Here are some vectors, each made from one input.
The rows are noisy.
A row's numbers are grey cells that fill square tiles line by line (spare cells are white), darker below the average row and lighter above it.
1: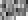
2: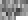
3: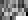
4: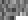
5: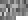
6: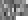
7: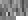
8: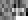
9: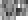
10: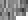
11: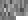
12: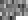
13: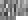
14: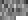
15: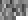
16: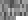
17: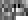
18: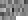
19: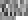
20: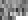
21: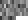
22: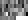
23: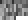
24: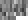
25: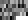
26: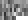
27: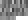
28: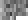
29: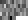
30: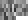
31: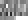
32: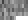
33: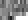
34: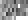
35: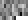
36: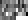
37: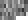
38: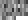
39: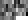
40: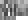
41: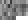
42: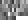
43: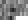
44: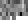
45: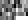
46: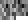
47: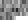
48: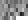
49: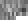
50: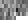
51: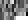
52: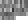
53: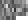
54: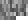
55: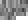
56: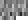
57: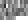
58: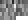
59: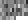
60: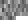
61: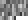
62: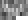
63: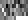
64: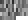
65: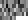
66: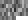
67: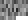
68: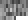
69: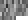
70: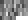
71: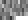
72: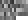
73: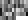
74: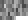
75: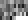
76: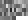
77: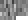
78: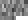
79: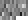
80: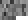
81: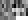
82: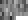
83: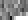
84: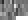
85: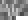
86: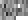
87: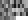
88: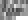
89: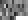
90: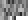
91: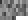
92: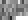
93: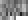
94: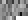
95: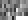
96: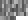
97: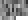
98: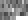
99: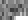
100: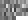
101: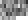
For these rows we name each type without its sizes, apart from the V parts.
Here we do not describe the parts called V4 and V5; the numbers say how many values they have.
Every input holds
a point on each of two lines, a true/false value, a value of V4 and a value of V5.
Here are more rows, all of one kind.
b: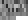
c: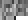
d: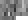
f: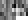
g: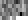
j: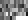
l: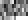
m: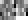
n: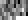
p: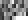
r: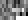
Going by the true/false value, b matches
c, d and g.
